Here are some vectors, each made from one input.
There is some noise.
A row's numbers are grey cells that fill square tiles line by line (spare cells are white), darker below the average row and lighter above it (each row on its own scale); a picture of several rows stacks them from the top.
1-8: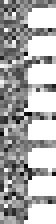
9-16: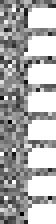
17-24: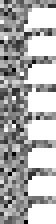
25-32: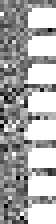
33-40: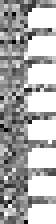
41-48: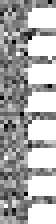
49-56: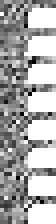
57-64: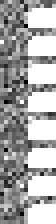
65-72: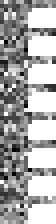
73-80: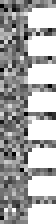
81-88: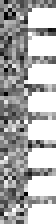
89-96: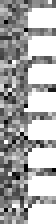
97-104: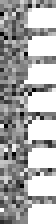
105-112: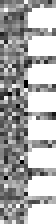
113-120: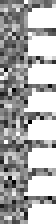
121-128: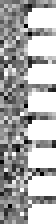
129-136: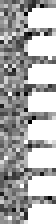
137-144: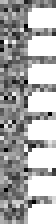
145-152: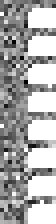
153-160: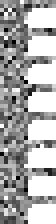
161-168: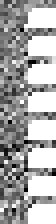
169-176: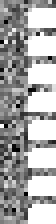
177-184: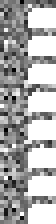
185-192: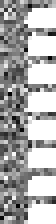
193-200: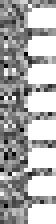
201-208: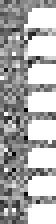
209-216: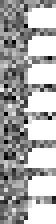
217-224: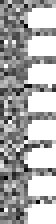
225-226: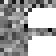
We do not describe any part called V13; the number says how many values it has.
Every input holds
either a fixed value, or one of 11 labels, a true/false value and a value of V13.
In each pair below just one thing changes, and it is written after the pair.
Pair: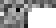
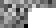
the value of V13
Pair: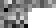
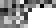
the label
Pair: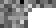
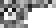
the label
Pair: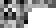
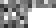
the label
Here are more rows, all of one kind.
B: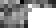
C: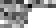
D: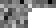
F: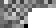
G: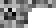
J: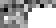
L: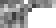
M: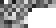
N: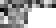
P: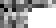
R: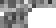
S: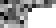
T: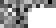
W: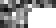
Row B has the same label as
D, F, M and W.
